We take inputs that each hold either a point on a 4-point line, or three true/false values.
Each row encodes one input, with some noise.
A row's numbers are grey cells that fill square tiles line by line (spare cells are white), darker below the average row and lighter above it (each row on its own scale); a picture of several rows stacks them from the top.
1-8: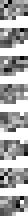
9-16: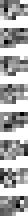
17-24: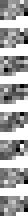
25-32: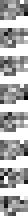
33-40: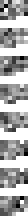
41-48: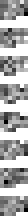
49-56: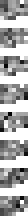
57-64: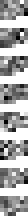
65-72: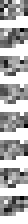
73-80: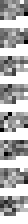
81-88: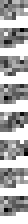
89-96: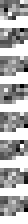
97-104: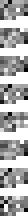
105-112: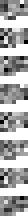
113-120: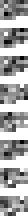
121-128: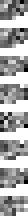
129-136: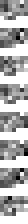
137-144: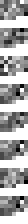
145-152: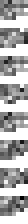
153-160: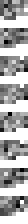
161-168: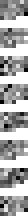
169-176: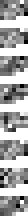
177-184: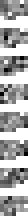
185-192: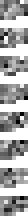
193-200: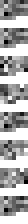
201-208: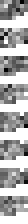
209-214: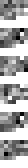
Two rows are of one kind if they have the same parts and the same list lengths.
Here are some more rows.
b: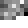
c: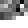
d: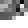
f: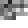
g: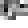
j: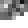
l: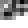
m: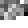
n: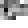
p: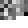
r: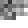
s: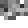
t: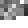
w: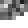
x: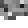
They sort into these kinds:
b, f, g, m, n, p, r, s, t, x
c, d, j, l, w

